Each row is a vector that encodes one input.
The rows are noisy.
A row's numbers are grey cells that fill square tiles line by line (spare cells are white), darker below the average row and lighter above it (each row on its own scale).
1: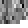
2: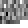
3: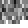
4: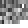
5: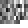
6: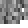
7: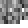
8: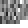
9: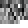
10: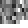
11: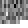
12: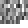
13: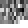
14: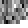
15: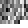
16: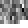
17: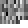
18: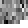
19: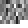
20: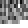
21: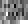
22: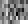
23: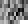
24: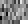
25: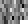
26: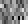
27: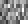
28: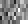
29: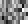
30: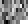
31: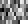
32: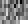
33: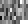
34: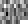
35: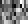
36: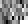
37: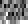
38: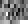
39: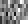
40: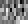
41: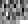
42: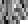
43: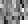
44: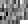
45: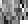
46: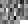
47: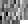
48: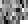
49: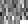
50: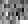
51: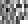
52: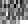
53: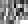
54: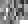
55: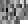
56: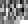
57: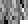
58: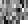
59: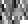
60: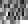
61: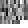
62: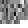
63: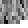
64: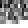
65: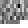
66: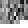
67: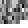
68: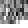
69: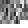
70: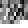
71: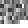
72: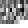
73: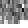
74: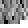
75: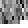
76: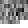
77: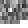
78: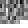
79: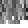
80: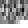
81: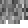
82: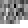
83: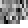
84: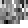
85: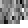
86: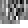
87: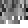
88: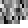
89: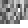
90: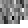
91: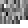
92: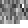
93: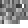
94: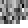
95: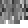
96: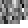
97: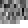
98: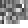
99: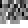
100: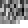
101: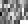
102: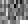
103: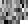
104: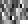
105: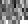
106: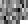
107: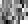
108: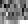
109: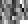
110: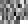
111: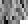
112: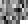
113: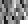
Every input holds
a node of an 11-node tree and a true/false value, together with either a point on a 9-point circle, or a fixed value.
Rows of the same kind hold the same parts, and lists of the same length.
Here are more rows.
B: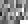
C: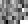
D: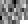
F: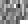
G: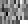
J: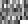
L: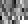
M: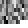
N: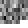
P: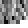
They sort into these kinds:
B, D, F, G, J, L
C, M, N, P

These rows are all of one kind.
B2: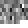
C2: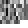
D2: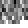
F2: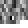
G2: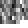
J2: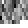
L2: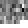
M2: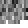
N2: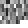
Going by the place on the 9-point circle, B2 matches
C2 and L2.
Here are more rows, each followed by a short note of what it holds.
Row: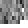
a node of an 11-node tree and a true/false value
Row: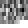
a node of an 11-node tree and a true/false value
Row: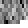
a node of an 11-node tree and a true/false value
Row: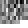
a node of an 11-node tree and a true/false value
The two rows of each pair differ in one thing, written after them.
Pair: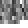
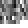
the node of the tree
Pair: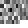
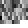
the place on the 9-point circle
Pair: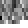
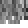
the place on the 9-point circle
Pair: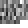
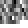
the true/false value
